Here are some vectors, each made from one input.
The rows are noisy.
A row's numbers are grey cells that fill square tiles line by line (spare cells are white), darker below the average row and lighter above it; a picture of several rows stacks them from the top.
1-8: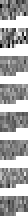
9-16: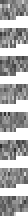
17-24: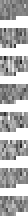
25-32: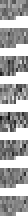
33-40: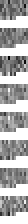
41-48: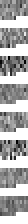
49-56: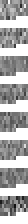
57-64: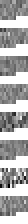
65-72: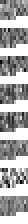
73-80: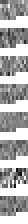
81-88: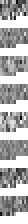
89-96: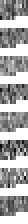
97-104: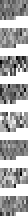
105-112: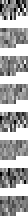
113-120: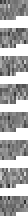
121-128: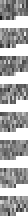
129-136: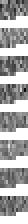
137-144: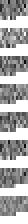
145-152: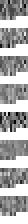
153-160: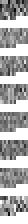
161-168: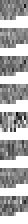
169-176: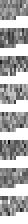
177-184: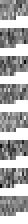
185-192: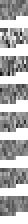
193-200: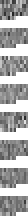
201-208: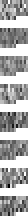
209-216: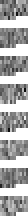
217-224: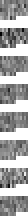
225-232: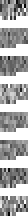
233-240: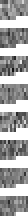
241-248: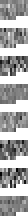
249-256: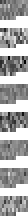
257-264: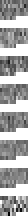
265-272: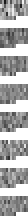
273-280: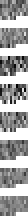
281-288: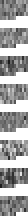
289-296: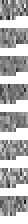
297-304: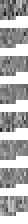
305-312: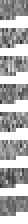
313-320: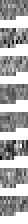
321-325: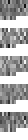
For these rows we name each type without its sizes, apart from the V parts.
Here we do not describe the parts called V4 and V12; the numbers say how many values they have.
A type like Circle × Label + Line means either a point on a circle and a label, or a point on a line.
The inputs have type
(Bool × V4 + Line × V12) × Line.
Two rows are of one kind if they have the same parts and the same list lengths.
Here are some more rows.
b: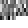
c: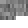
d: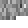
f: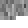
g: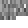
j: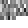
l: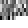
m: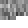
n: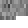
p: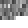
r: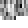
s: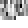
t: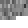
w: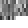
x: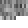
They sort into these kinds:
b, c, d, g, j, l, n, w
f, m, p, r, s, t, x

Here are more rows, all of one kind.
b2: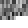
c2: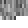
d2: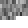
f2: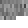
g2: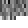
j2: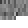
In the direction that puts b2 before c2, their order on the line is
d2, b2, f2, c2, j2, g2.
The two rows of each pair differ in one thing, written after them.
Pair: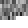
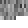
the true/false value
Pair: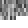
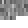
the place on the line
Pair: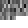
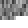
the value of V4
